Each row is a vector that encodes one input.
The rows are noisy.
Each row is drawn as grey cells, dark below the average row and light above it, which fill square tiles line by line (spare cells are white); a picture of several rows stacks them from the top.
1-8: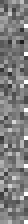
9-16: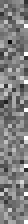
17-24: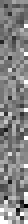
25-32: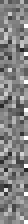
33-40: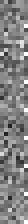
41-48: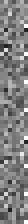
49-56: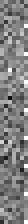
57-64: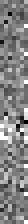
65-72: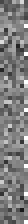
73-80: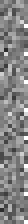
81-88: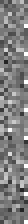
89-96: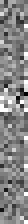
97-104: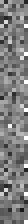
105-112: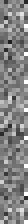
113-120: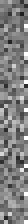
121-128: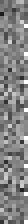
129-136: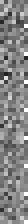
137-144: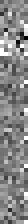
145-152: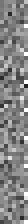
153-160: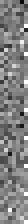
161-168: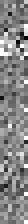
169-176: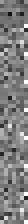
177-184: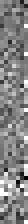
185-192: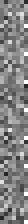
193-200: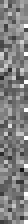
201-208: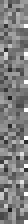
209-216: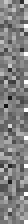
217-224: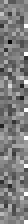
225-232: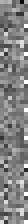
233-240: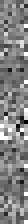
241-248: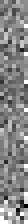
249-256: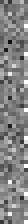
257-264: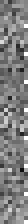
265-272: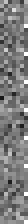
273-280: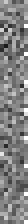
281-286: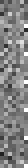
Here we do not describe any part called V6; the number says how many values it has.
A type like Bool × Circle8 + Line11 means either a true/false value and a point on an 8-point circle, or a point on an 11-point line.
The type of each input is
List3(Bool × V6).
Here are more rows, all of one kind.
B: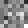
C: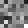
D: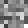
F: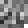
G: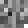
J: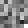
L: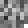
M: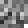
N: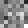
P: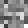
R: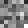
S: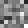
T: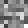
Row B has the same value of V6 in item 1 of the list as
L and N.
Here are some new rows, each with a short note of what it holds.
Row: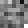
a list of two items
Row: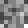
a list of one item
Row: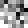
the empty list
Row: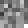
a list of three items
